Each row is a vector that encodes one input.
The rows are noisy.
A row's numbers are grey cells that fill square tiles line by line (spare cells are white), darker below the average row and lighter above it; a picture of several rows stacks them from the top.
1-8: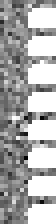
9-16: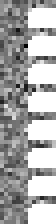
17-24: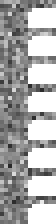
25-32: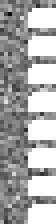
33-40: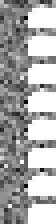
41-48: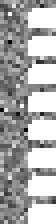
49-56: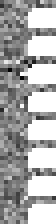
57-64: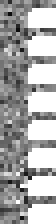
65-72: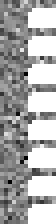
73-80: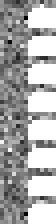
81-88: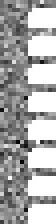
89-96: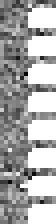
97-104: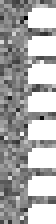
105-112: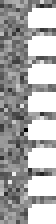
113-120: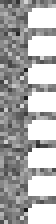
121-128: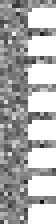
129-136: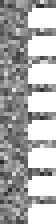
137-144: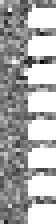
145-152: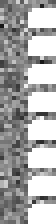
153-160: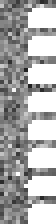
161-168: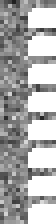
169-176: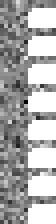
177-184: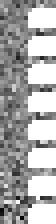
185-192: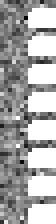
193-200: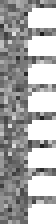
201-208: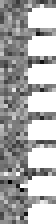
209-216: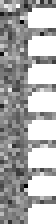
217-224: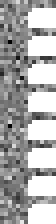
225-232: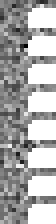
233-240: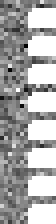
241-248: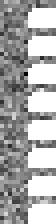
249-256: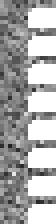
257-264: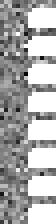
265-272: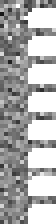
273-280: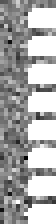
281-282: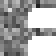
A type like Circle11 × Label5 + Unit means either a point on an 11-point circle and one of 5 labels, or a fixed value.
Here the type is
Bool × (Label5 + Tree10).
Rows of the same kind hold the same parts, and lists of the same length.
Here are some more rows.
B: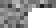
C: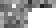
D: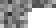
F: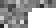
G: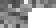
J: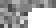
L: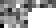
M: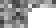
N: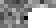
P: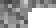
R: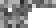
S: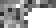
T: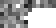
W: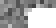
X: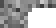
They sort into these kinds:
B, C, D, F, J, L, R, S, T, X
G, M, N, P, W

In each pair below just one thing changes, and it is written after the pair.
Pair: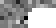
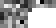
the true/false value
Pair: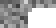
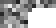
the true/false value
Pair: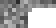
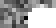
the label
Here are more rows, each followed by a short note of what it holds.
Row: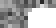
one of 5 labels and a true/false value
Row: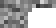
a node of a 10-node tree and a true/false value
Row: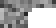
a node of a 10-node tree and a true/false value
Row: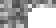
one of 5 labels and a true/false value
